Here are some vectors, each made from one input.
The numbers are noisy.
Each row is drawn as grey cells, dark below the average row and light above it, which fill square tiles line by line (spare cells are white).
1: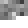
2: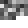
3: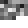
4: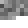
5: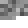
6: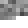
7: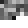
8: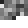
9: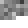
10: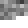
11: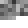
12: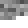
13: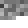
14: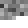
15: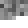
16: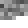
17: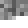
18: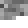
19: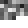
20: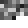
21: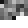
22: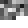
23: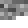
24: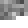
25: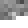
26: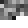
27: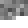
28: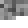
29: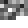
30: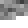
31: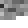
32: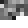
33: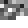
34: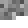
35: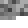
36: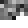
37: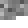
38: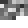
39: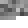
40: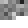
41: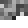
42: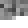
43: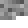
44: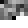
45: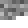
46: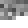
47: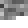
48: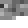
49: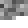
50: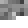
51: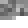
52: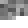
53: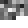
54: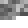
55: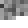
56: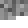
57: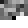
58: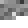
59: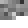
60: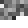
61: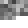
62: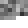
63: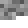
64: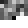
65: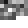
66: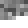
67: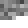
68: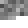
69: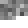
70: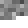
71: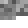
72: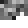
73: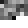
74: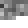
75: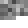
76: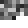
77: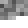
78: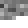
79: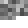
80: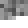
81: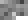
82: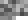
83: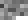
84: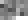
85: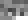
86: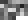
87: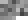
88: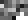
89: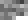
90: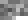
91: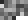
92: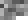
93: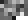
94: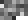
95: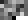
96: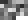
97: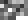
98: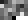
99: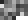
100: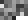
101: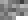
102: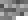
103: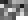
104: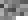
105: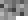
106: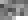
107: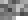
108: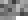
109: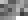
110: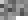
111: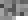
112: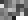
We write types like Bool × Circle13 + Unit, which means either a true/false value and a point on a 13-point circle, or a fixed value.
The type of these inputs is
Bool × Line8 + Line5.
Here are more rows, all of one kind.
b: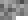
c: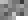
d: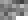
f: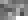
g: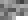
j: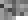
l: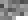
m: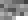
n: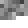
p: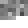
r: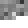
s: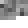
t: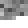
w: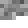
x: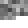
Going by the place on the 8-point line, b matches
d, g, n and w.
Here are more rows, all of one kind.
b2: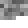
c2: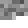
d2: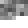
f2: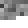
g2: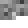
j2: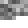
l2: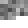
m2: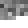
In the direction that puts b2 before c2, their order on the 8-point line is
j2, l2, d2, m2, f2, b2, c2, g2.
